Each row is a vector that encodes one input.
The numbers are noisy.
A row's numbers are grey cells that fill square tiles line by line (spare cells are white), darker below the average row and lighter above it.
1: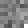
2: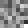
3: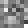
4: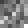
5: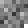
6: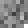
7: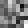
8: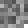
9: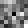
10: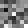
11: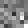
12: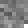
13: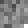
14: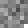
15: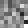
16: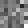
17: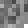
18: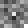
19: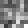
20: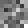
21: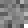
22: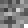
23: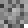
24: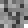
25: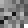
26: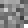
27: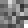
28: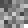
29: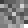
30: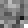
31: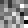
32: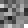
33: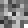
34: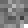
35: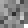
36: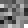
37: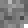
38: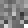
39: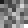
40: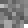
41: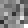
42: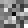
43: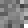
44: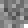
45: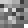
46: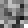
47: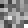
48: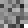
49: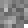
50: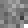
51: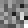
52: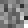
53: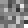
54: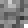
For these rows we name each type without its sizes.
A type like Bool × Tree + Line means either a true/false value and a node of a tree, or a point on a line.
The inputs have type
Bool × Label.
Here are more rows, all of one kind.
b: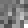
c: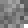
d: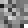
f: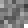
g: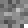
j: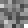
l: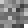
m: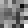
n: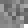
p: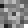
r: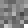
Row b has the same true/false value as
d, g and p.
